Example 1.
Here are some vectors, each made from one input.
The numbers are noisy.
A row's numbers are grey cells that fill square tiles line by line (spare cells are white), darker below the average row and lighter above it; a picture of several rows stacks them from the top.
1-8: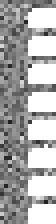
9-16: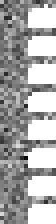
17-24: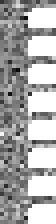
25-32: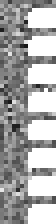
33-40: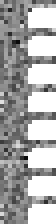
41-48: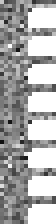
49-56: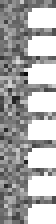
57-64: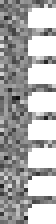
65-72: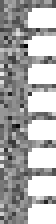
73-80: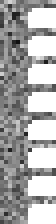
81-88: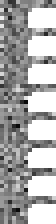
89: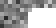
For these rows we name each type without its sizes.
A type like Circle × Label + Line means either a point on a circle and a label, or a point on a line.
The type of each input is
Label.
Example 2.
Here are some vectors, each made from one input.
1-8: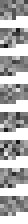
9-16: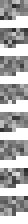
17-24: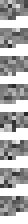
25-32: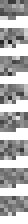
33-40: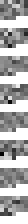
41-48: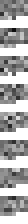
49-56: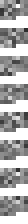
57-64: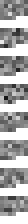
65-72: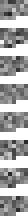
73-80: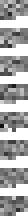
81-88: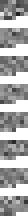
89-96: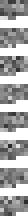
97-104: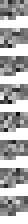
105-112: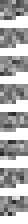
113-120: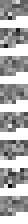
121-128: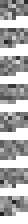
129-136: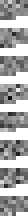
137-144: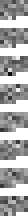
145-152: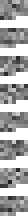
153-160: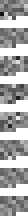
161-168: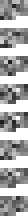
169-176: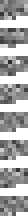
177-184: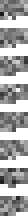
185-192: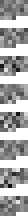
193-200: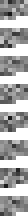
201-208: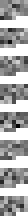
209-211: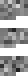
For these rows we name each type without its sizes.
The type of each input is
Label.
